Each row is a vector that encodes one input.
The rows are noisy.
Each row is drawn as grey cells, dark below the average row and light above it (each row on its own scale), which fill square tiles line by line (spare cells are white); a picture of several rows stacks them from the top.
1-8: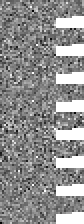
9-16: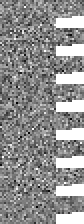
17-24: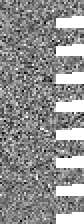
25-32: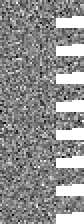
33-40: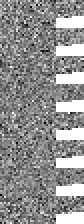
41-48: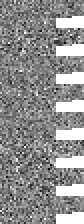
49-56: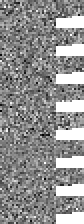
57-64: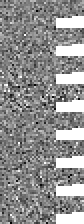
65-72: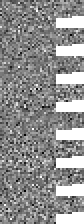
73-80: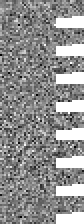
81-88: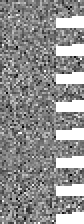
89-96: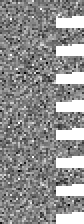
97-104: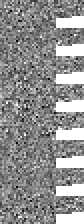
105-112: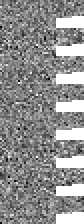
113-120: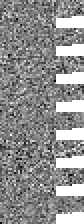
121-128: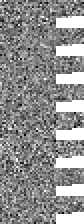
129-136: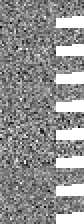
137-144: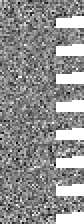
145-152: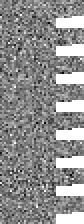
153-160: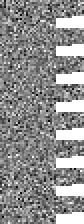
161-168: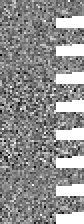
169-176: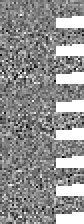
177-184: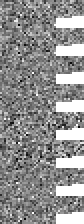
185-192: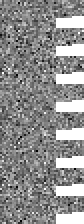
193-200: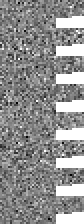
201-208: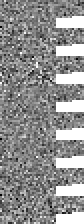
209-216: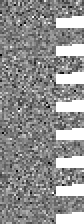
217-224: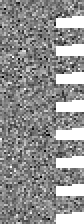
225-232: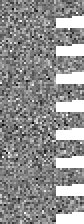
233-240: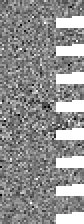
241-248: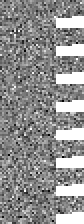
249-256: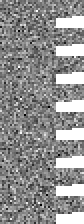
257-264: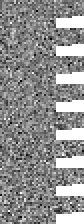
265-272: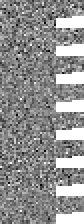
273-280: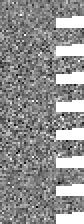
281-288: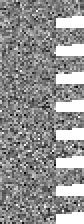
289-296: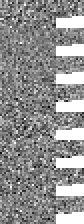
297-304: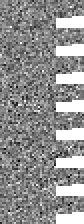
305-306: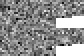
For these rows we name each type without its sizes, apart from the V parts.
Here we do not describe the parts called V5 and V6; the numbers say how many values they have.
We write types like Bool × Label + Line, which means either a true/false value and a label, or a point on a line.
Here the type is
(Bool × Bool × Bool + V6) × Tree + Label × V5.
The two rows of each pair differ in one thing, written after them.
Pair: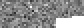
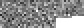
the label
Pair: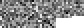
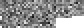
the value of V5
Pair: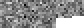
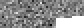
the label
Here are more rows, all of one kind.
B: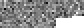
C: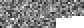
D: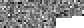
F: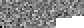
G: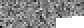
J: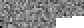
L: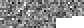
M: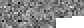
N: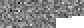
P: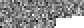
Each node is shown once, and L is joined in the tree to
D and M.
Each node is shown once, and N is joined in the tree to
M.
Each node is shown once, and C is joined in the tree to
D and J.
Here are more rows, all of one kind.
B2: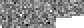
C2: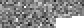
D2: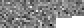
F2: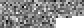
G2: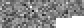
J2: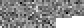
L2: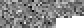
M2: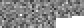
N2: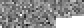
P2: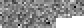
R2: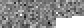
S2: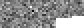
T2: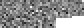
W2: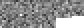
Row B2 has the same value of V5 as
C2, N2 and P2.
